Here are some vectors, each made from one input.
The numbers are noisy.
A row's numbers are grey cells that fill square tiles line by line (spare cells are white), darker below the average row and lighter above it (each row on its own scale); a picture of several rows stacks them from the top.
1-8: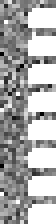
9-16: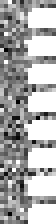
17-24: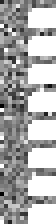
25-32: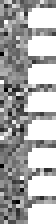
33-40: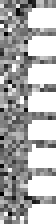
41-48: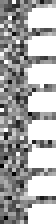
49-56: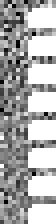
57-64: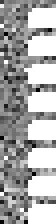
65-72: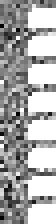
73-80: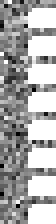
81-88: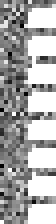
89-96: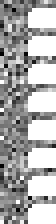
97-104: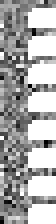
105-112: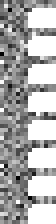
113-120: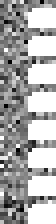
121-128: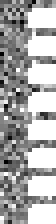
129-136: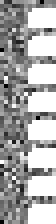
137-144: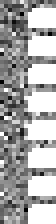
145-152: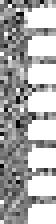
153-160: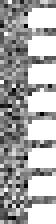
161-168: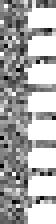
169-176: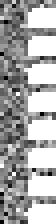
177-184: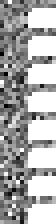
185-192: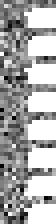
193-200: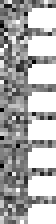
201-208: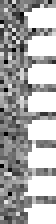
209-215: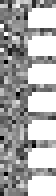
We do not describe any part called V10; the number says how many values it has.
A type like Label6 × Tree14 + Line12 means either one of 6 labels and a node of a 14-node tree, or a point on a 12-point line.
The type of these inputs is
Bool × Bool × Bool × ((Circle6 + Unit) × V10 + Line4).
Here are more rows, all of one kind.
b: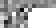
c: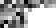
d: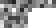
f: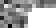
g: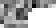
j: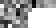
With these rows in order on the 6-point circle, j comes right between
b and d.
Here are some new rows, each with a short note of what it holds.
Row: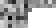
a point on a 6-point circle, three true/false values and a value of V10
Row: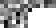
three true/false values and a value of V10
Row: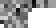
three true/false values and a value of V10
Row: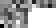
a point on a 4-point line and three true/false values
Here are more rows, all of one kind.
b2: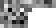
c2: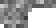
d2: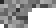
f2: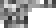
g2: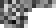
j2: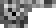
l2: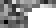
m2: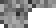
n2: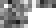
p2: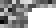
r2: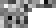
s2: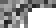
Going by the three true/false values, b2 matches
g2 and j2.
